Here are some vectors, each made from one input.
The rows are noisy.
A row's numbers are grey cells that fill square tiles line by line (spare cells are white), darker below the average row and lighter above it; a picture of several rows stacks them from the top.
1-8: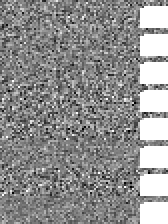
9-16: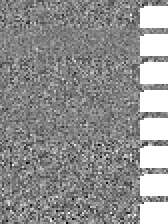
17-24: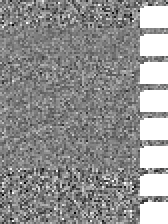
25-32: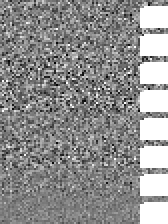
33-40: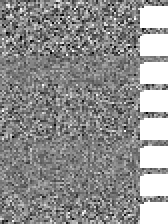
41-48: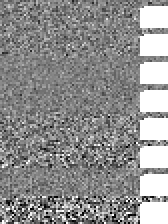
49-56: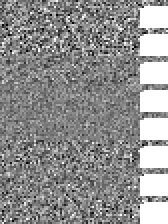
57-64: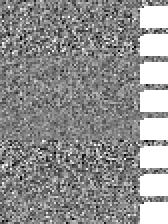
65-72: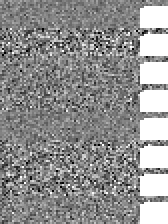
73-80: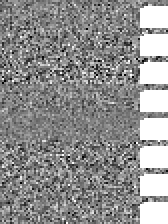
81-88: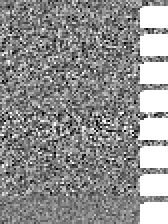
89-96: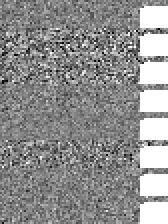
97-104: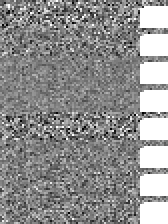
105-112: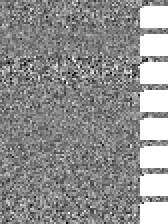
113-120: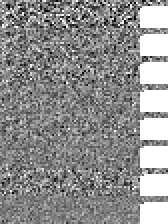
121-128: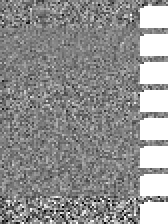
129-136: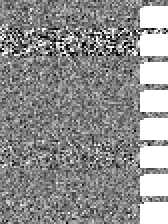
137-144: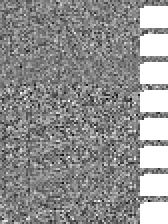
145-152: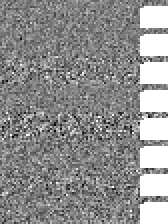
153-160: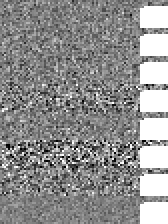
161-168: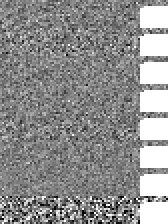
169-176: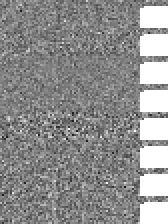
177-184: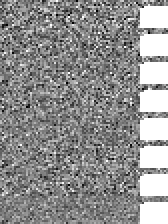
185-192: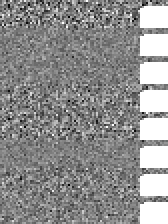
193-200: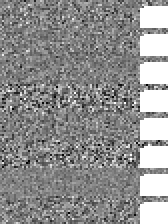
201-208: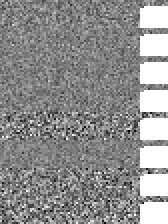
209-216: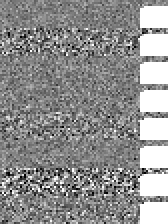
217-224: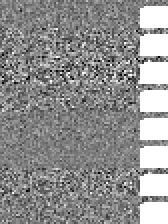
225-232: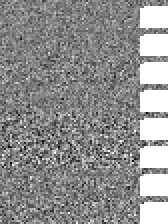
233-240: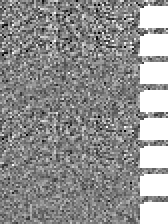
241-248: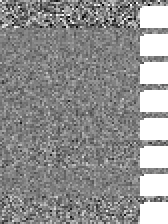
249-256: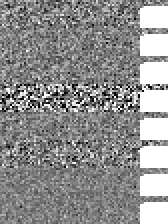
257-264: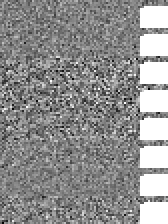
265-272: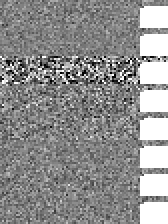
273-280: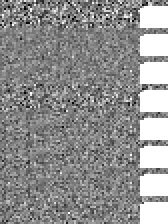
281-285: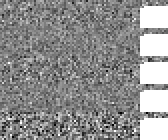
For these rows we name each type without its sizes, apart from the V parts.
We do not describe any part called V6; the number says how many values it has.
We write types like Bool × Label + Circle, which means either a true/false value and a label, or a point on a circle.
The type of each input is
Line + List(V6) × Tree.
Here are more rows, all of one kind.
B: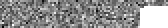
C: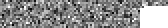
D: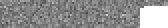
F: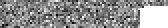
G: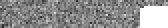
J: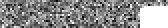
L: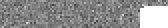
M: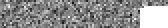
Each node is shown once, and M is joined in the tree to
C and D.
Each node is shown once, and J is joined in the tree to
L.
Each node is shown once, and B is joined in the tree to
C and G.
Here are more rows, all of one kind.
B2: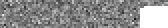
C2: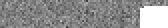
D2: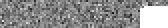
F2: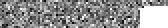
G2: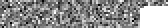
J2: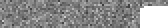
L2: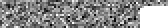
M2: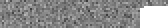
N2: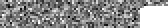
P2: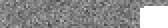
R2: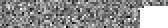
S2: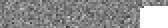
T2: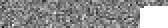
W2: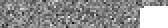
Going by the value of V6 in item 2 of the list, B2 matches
J2, R2 and T2.
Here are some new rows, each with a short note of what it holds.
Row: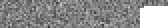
a point on a line
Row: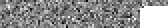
a node of a tree, together with a list of two items
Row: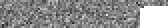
a node of a tree, together with a list of one item
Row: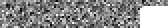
a node of a tree, together with the empty list
